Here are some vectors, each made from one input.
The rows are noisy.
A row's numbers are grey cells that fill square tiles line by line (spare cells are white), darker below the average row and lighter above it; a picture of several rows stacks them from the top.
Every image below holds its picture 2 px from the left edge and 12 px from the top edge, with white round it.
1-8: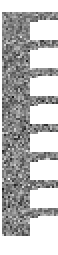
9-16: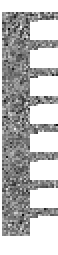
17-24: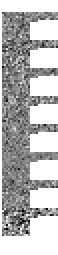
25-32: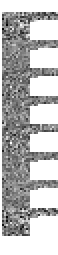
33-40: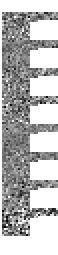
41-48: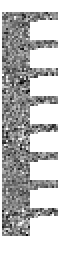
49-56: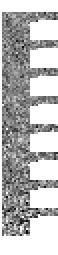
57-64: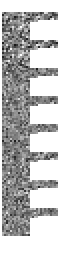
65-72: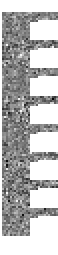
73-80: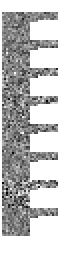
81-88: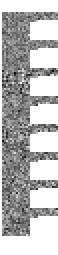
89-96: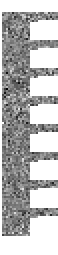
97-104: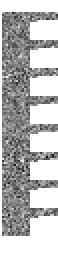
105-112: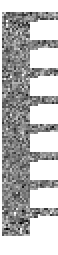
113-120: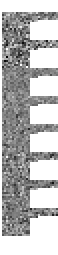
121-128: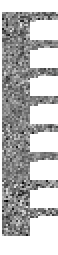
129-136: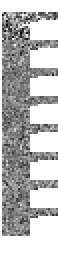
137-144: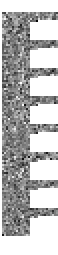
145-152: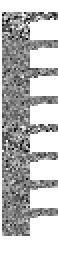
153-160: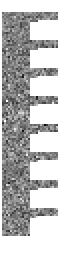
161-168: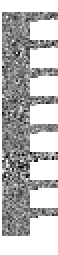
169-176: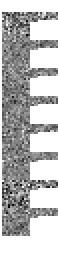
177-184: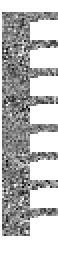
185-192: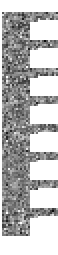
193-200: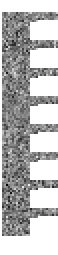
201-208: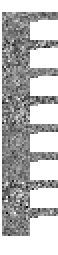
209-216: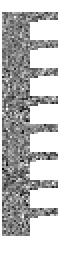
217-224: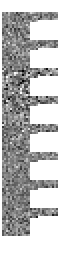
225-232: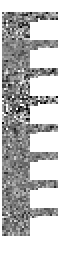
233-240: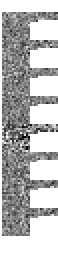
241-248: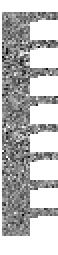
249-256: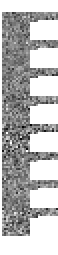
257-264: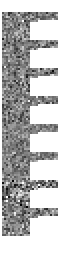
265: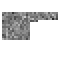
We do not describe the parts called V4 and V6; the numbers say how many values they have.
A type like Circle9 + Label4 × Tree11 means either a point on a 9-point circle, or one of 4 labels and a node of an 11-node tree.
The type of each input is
Bool × V4 + Line5 + Line7 × Line8 × Tree7 × V6.
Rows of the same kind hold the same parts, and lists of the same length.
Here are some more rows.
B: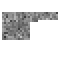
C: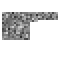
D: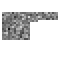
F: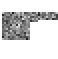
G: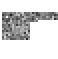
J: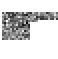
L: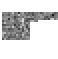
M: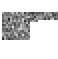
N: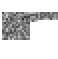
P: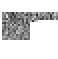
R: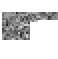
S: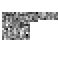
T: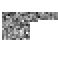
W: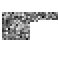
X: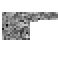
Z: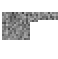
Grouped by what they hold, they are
B, N, R, X
C, D, F, J, P, W, Z
G, L, M, S, T

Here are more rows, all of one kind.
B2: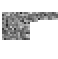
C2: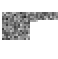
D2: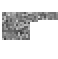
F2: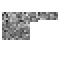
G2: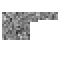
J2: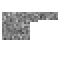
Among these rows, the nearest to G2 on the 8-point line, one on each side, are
D2 and F2.
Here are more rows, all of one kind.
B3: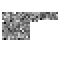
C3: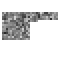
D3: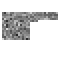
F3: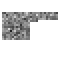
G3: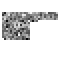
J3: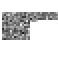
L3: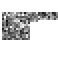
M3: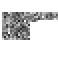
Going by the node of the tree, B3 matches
D3 and M3.
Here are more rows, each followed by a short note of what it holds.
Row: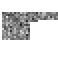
a point on a 5-point line
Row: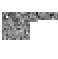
a point on a 5-point line
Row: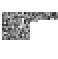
a point on a 5-point line
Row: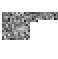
a point on a 5-point line
